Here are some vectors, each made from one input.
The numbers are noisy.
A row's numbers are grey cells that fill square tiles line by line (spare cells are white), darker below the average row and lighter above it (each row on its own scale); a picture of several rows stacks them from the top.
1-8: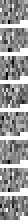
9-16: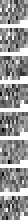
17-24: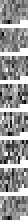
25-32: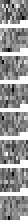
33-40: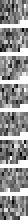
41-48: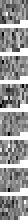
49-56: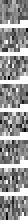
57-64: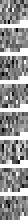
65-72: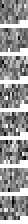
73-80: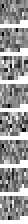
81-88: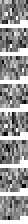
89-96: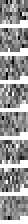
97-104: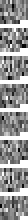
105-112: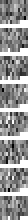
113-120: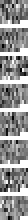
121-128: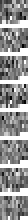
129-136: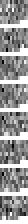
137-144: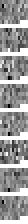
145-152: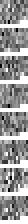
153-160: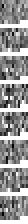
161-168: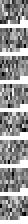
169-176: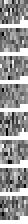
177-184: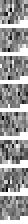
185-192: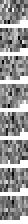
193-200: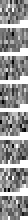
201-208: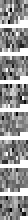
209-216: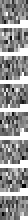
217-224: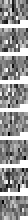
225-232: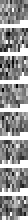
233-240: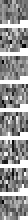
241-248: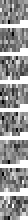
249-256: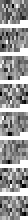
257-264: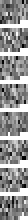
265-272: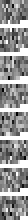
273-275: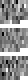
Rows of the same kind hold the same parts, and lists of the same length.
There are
2 kinds of row.
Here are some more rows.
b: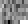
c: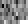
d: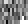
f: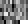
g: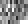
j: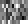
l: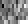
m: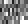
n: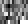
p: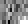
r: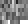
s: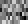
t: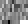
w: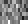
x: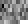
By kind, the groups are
b, g, p, t
c, d, f, j, l, m, n, r, s, w, x

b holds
one of 5 labels and a point on a 7-point line.
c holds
a point on a 7-point line and three true/false values.
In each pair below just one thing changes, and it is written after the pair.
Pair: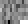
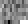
the place on the 7-point line
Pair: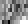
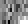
the place on the 7-point line
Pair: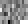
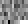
the label
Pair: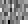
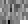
the place on the 7-point line
